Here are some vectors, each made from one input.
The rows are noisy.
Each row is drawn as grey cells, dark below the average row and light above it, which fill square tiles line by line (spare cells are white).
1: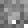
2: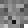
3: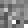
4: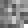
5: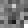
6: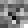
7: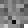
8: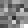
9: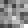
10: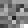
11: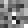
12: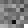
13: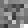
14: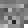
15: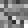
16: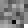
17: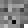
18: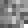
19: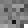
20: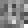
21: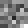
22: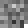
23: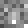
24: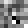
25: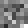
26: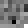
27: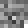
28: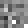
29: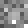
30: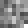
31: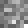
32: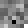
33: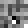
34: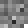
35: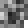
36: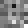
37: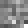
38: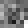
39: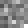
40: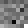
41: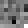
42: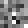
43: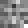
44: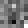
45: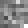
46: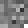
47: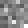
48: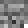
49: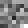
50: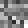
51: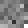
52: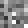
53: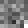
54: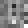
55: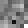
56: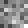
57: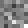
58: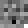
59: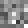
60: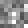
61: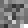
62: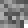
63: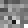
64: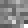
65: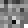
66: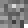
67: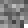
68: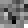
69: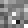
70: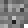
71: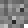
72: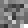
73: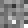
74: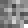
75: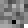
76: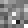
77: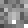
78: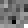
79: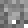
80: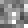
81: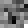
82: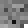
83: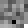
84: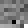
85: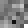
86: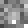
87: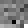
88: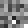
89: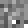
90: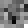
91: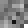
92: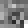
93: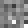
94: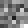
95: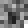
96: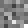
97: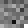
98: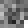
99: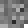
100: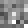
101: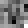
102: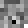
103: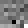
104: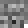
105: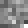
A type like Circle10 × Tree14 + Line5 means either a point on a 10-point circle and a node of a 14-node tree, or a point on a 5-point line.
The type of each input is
(Line5 + Line6) × Line6.
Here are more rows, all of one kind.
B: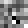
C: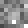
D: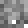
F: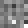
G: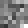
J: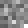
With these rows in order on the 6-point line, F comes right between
D and J.
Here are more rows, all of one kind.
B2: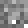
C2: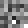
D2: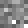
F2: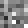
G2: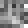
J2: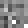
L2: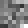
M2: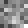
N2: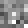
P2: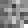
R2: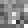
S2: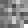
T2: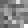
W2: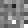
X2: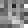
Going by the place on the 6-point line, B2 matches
N2, P2, R2 and S2.
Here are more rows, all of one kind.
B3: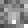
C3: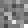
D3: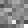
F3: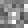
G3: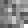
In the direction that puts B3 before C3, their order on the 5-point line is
F3, B3, D3, G3, C3.
